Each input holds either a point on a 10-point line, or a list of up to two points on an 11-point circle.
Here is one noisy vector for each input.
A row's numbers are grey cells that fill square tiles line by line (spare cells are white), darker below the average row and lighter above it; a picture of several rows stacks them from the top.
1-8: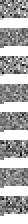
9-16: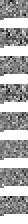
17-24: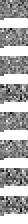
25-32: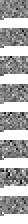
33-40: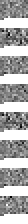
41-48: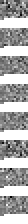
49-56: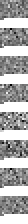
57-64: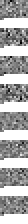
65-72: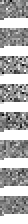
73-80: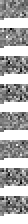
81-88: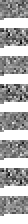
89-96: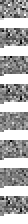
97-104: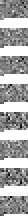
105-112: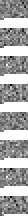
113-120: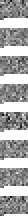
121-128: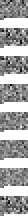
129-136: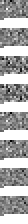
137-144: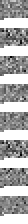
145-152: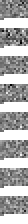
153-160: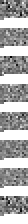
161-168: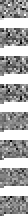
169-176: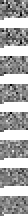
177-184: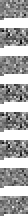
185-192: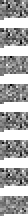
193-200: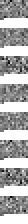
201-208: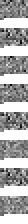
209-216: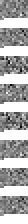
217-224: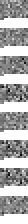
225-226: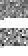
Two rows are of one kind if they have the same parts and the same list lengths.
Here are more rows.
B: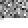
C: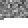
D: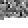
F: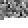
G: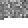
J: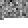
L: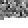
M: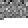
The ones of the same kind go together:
B
C, G
D, F, L
J, M

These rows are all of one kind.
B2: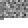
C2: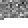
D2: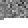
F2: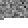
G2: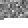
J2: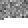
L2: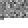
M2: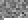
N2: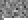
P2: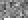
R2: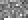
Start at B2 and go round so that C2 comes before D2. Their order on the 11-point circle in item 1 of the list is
B2, L2, P2, J2, R2, G2, C2, D2, F2, N2, M2.
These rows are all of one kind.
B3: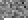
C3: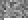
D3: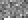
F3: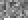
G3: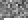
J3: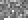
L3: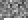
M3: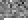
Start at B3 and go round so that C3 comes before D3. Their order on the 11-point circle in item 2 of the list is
B3, M3, C3, L3, G3, J3, F3, D3.
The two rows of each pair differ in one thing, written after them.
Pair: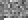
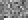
the place on the 11-point circle in item 2 of the list
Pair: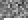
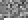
the place on the 11-point circle in item 2 of the list
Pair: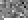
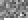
the place on the 11-point circle in item 1 of the list
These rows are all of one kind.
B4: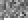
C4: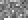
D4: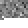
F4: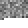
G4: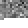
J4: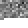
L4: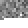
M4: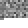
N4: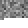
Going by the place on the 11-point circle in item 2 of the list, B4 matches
C4, G4 and J4.
